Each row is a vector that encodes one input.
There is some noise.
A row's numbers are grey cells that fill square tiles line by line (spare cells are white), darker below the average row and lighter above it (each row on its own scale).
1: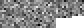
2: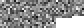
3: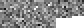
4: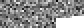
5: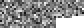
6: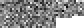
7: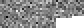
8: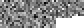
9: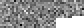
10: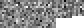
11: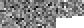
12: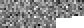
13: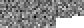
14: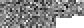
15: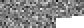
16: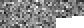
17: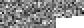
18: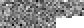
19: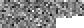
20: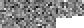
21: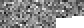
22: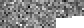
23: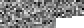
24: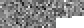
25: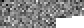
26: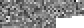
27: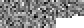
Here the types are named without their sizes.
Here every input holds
three true/false values.
